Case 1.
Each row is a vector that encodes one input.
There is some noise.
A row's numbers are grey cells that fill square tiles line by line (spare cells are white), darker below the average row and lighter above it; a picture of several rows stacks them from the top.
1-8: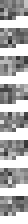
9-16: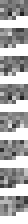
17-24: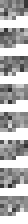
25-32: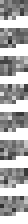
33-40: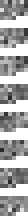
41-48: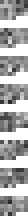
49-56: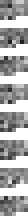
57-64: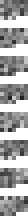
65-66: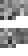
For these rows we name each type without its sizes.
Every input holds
four true/false values.
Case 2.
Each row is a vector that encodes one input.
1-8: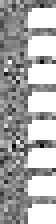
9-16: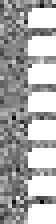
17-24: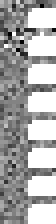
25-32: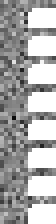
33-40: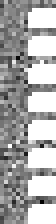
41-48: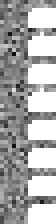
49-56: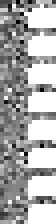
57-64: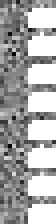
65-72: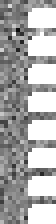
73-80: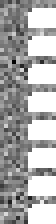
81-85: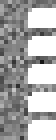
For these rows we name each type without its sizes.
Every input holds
a point on a circle.
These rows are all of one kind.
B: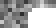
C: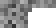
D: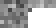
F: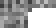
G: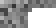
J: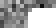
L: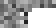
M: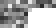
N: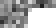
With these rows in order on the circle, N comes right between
J and M.
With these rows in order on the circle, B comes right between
D and M.
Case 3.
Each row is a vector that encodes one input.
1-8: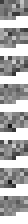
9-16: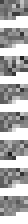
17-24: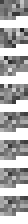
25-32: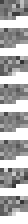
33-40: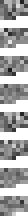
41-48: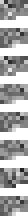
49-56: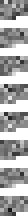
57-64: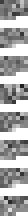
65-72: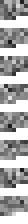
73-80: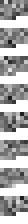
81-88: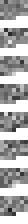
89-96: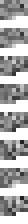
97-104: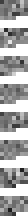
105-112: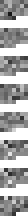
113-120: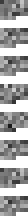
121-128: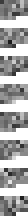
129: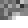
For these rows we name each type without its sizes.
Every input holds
a node of a tree.
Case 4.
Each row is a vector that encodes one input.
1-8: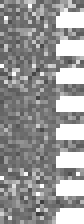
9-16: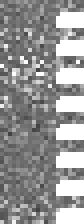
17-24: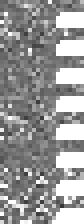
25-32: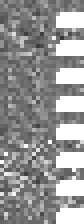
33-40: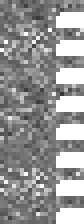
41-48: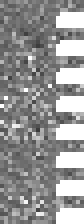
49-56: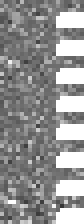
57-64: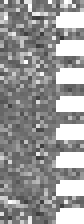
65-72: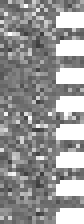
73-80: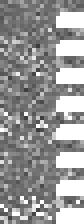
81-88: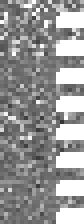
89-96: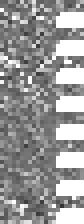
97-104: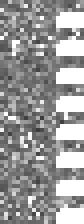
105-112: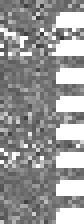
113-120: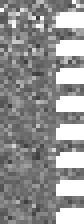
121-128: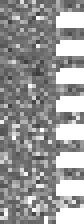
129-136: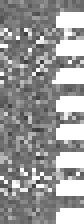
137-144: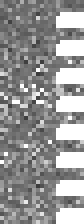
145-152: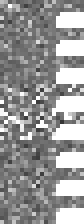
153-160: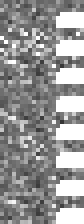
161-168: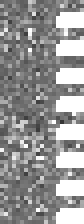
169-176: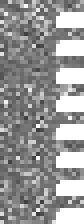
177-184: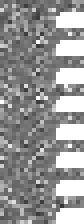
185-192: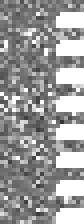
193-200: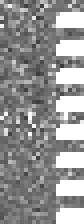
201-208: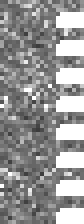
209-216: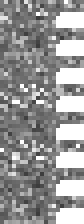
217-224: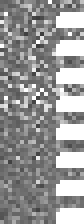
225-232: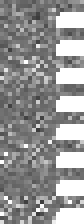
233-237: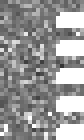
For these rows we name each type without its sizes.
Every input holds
a point on a circle.
